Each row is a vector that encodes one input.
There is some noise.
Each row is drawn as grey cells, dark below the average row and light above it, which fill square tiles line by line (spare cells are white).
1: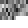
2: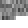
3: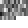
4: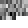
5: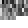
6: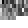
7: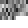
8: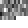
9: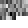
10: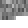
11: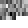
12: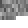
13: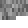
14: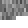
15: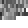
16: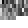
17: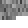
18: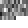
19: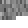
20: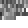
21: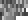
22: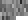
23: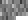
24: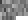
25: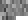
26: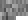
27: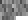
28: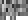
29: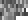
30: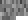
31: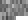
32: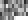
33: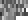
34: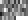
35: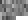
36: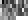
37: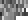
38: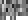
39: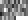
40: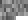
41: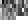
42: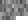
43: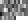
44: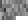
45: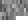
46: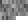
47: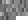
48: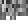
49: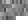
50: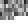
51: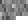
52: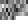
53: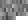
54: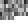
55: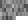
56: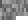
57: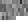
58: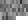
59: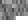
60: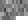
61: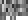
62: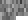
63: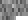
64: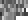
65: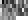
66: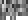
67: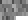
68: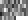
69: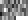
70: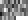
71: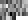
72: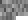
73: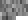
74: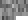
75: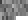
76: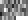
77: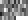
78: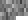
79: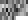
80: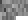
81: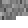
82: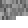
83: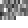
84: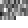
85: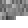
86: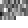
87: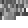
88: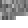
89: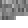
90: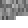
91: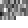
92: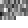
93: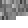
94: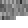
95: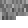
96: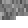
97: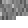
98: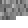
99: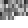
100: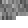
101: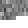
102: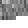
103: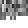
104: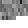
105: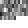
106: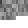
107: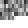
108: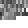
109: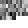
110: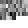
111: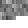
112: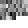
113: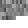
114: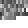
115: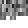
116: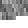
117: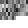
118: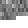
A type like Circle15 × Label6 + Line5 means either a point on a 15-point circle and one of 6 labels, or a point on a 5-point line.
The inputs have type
Label7 + Label9 × Label9.
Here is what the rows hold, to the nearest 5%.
About 50% of them hold one of 7 labels. The rest hold two labels (each one of 9).
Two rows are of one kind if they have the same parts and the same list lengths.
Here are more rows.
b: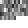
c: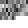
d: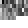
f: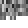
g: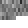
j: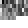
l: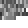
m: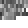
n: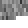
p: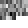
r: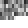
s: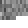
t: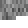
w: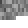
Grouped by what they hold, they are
b, c, d, f, j, l, m, p, r
g, n, s, t, w

